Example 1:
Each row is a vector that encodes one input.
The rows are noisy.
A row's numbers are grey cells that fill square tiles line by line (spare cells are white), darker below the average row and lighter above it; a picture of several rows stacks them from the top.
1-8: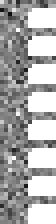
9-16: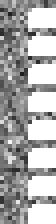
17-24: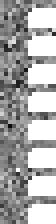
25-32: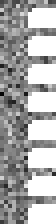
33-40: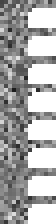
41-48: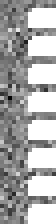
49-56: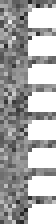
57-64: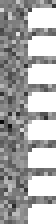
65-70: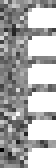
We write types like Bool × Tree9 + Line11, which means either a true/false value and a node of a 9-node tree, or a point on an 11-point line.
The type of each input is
Line7 + Line9.
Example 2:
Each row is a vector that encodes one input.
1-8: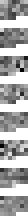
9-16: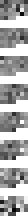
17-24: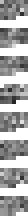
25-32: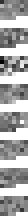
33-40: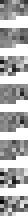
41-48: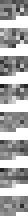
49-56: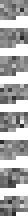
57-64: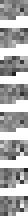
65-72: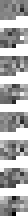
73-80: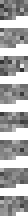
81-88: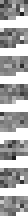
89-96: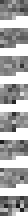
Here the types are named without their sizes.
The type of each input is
List(Circle).
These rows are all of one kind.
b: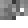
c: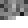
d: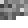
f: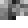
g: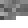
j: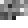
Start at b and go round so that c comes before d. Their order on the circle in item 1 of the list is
b, f, g, c, d, j.
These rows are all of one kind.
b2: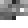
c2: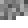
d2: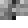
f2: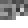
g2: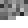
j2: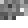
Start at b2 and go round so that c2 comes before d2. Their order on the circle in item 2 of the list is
b2, j2, g2, c2, d2, f2.
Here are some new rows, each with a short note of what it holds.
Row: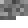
a list of two items
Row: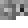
a list of one item
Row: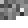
a list of two items
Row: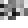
the empty list
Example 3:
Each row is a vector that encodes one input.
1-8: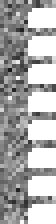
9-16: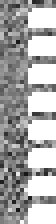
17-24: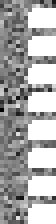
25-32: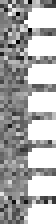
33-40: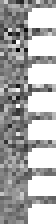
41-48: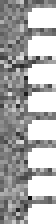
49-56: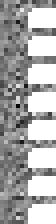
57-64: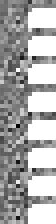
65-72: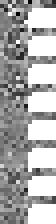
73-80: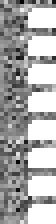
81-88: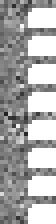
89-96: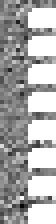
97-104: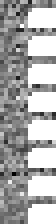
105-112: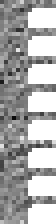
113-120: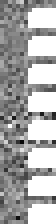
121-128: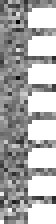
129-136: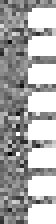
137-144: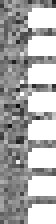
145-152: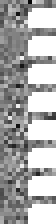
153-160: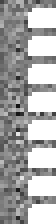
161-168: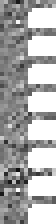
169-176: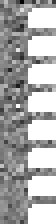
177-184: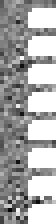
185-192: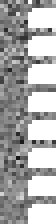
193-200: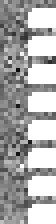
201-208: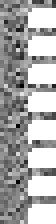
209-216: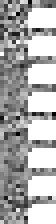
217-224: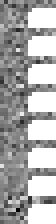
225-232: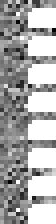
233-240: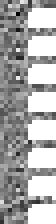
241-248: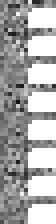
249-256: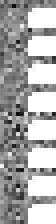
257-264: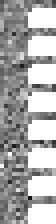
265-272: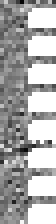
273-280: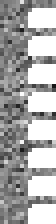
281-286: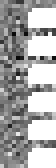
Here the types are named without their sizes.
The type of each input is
List(Line).
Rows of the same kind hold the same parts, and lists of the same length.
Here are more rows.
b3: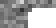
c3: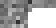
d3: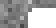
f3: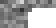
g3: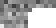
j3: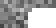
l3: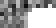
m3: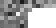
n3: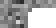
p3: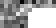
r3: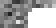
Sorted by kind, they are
b3, d3, f3, g3, n3, r3
c3, j3, m3, p3
l3

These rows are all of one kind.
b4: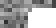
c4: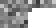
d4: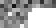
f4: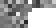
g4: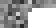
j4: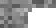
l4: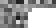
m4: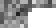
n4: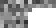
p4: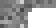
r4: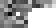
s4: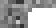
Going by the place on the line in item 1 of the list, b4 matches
c4, f4 and j4.
